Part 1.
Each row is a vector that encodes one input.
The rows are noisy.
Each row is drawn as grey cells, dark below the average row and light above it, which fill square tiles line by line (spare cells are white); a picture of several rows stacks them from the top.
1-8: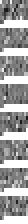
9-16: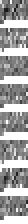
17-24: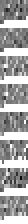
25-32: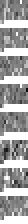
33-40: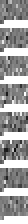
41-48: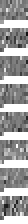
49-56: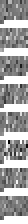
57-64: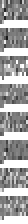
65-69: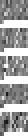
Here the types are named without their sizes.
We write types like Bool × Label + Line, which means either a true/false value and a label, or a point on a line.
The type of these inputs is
Bool × Bool × Bool × Bool + Unit.
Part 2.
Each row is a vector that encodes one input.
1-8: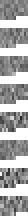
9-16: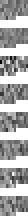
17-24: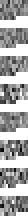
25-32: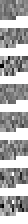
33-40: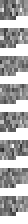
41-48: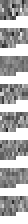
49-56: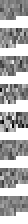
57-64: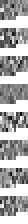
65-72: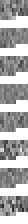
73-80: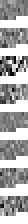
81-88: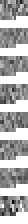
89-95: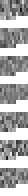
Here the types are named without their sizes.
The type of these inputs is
Tree.
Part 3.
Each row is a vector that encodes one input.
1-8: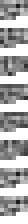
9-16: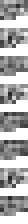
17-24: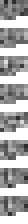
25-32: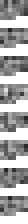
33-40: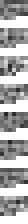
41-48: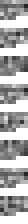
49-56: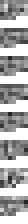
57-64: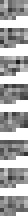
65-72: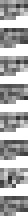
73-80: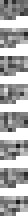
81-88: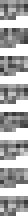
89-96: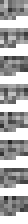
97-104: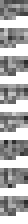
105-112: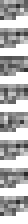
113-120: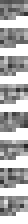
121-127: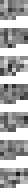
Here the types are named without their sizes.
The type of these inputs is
Line.
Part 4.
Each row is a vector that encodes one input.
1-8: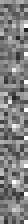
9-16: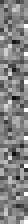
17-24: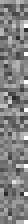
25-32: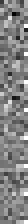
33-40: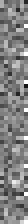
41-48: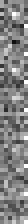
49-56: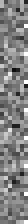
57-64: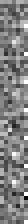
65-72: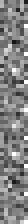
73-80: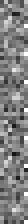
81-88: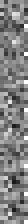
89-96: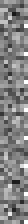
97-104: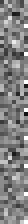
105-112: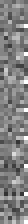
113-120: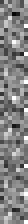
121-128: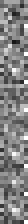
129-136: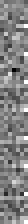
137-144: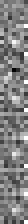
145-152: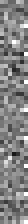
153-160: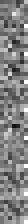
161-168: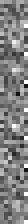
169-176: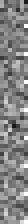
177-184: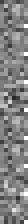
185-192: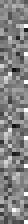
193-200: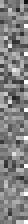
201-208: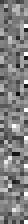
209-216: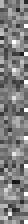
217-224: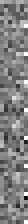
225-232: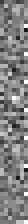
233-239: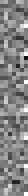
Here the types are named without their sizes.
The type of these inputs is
Line.
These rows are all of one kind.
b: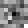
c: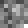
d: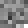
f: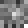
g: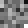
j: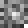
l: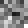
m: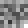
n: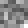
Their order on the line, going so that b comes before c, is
l, b, m, n, d, c, f, j, g.
